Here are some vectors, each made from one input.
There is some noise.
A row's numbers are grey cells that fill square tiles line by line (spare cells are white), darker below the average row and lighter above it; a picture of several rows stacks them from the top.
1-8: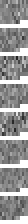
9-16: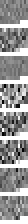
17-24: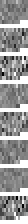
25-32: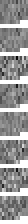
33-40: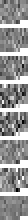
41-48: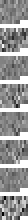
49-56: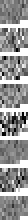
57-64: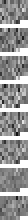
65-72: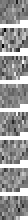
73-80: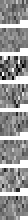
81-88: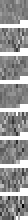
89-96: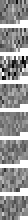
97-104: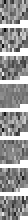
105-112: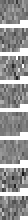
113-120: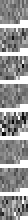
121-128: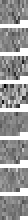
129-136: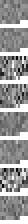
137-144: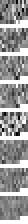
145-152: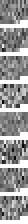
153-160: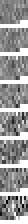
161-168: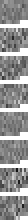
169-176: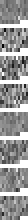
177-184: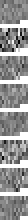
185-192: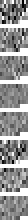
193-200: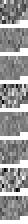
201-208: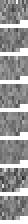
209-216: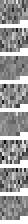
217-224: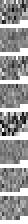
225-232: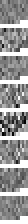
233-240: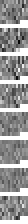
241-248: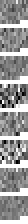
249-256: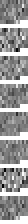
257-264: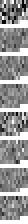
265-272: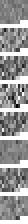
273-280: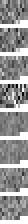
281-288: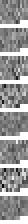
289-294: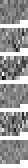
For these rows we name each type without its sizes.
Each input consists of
a point on a circle, together with a list of items, each either a point on a circle, or a point on a line.
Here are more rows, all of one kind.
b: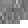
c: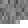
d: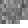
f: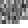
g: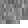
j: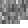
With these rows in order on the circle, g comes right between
c and j.
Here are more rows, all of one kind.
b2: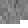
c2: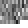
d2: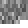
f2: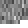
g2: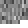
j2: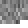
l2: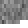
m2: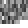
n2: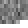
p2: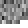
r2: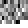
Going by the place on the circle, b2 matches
c2 and j2.
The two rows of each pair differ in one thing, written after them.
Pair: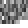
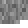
the place on the line in item 1 of the list
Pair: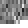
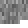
the place on the circle
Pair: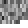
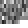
the place on the line in item 1 of the list
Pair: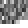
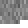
the place on the line in item 2 of the list
